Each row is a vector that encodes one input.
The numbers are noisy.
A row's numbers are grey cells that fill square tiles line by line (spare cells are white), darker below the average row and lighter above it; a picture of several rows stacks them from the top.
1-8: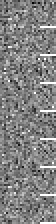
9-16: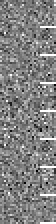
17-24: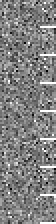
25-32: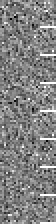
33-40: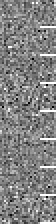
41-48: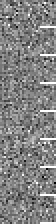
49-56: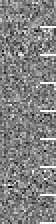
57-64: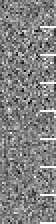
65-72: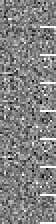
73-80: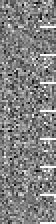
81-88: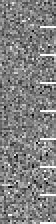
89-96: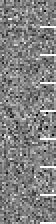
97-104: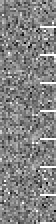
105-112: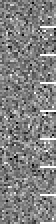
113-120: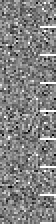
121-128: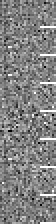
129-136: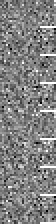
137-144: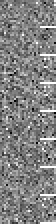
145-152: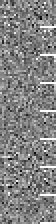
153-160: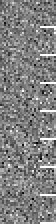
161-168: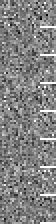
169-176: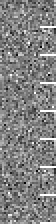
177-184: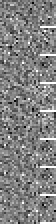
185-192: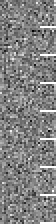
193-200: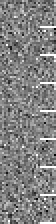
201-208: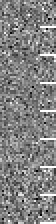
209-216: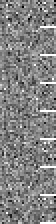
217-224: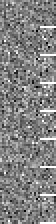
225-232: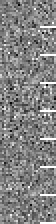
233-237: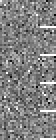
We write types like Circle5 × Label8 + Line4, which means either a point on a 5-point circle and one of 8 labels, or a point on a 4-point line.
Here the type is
(Line4 × Line4 × Line4 × Line4 + Tree9) × Tree9.
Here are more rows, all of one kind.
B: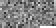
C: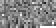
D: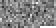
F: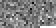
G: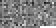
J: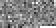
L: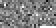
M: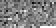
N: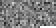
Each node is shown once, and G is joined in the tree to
C, M and N.
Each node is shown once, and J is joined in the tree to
B, C and D.
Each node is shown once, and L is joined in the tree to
B.
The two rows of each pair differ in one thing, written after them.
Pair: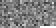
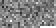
the node of the tree
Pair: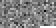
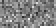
the node of the tree
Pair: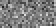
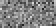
the place on one of the four 4-point lines
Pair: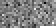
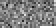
the node of the tree
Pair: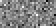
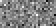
the place on one of the four 4-point lines
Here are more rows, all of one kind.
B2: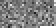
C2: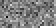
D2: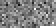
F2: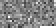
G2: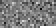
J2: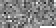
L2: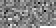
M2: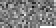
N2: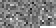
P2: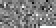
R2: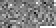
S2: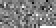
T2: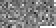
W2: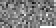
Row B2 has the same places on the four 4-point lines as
C2, M2, P2 and S2.
